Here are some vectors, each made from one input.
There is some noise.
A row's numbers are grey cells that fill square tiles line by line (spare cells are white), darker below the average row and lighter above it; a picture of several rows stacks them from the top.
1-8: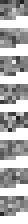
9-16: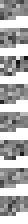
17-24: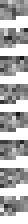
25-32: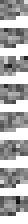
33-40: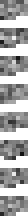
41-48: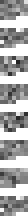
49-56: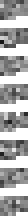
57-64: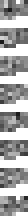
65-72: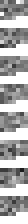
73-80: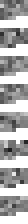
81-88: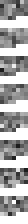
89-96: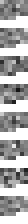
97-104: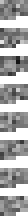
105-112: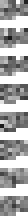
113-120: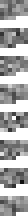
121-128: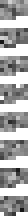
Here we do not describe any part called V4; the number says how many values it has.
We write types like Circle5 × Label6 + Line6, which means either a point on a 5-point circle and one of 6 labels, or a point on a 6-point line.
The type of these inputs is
(Bool × Bool × Bool + Label5) × V4.
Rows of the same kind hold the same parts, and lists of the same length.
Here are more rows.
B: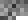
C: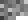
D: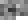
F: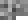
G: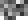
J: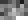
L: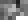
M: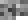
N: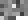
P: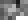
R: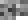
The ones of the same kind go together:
B, C, D, F, M, R
G, J, L, N, P

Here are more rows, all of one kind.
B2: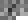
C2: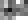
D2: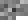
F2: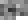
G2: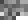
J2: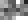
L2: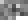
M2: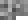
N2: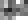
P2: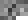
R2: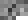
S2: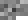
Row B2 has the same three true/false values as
C2, F2 and N2.
